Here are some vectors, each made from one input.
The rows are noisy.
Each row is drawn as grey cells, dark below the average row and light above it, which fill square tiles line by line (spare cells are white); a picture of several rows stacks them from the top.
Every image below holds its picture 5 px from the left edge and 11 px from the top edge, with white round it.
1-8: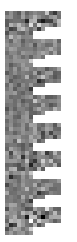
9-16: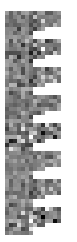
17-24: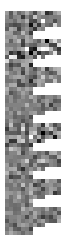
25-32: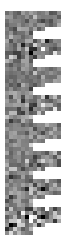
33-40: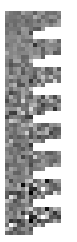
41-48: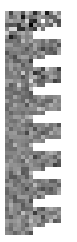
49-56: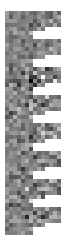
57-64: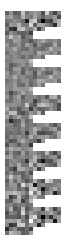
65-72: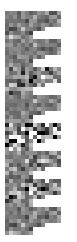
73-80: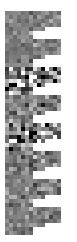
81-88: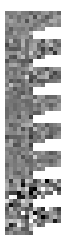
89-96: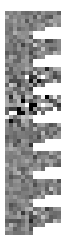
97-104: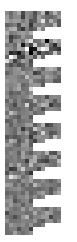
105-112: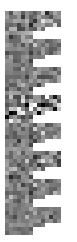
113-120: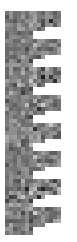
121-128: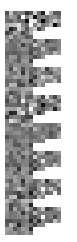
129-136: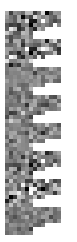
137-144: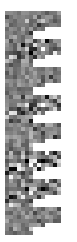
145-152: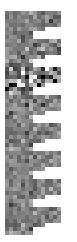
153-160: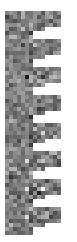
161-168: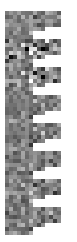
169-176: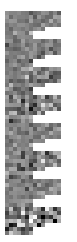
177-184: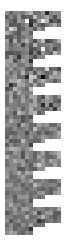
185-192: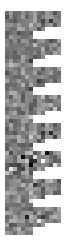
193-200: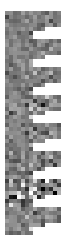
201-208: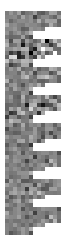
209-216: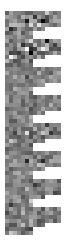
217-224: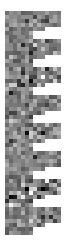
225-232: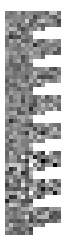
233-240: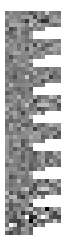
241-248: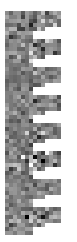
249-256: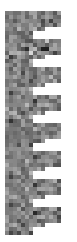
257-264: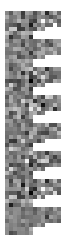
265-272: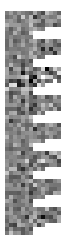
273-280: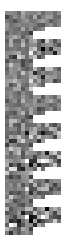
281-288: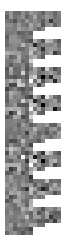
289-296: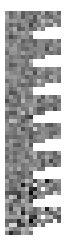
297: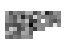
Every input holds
a true/false value, together with either a point on a 7-point line and a node of a 9-node tree, or a point on a 9-point line.
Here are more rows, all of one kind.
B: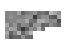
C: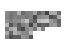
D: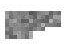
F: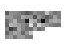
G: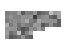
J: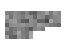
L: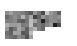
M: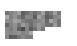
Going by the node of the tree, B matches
G and J.
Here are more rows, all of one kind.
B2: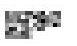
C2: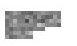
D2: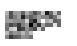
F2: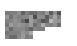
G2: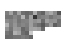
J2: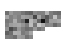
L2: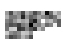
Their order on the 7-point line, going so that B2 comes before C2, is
D2, B2, F2, G2, J2, C2, L2.
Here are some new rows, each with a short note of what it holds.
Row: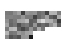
a point on a 7-point line, a node of a 9-node tree and a true/false value
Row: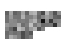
a point on a 9-point line and a true/false value
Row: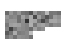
a point on a 7-point line, a node of a 9-node tree and a true/false value
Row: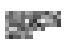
a point on a 7-point line, a node of a 9-node tree and a true/false value
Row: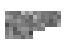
a point on a 9-point line and a true/false value
